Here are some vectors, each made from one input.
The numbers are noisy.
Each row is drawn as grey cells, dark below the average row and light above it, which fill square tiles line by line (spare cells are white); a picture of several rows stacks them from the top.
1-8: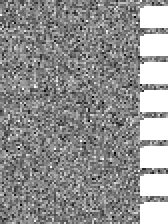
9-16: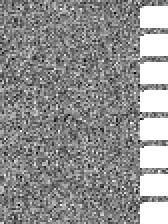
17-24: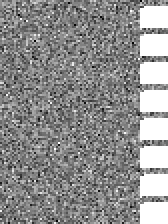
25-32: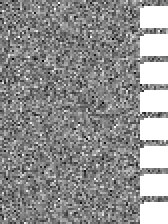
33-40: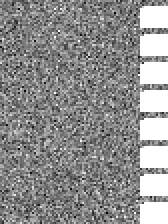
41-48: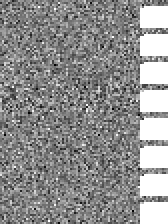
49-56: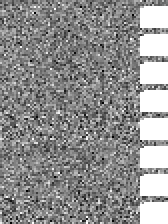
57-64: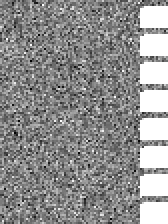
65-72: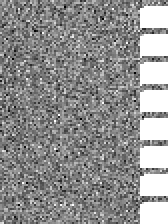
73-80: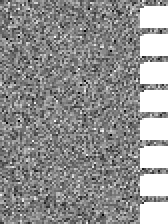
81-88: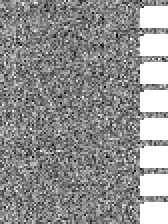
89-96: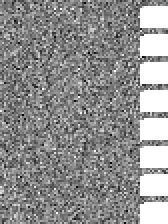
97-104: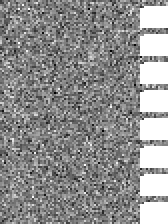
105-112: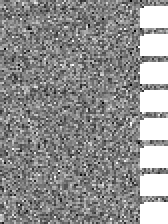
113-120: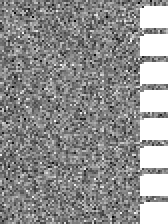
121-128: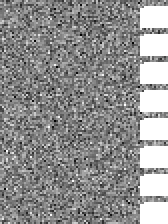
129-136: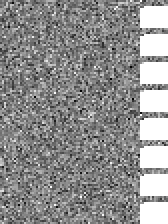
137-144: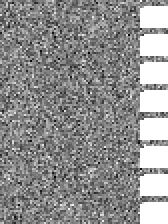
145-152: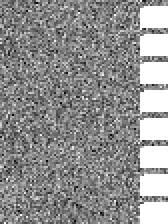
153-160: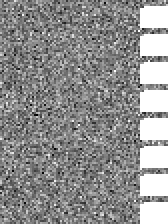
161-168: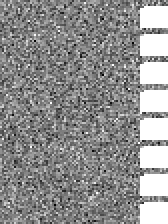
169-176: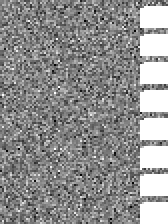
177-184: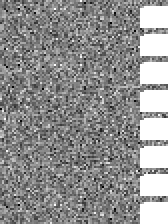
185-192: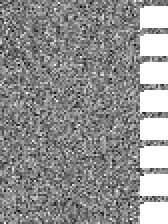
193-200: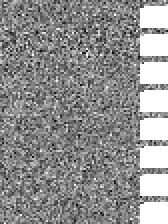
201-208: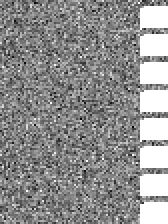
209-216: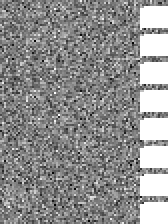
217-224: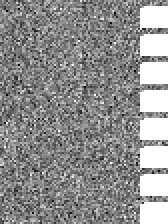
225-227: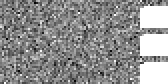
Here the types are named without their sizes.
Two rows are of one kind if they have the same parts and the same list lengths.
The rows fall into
3 kinds.
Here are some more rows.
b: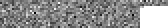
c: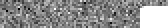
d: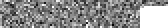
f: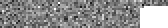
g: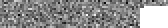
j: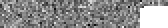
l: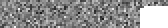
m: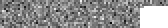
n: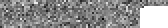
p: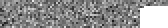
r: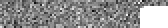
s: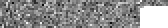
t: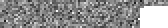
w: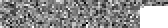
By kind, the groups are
b, c, f, m, r, s
d, w
g, j, l, n, p, t

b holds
a node of a tree.
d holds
a fixed value.
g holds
a point on a circle.
